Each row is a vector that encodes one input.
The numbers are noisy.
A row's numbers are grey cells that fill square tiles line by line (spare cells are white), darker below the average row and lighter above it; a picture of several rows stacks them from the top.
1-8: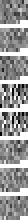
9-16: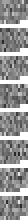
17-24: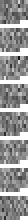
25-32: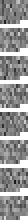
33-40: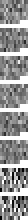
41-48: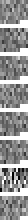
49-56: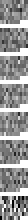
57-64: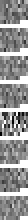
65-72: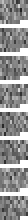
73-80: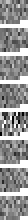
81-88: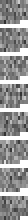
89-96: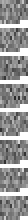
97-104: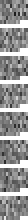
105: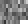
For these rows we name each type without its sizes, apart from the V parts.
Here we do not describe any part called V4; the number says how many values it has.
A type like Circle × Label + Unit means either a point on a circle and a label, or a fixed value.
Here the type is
List(Bool × V4).
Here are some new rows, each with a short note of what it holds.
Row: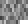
a list of two items
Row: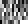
the empty list
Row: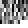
the empty list
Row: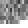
a list of two items
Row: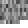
a list of two items
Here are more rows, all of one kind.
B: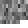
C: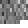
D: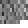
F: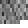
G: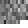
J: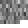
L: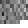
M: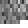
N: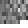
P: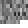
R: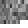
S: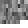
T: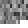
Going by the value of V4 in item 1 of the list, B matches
J and S.
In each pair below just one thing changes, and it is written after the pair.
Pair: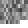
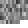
the true/false value in item 1 of the list
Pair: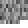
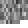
the value of V4 in item 2 of the list
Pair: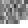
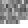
the value of V4 in item 2 of the list
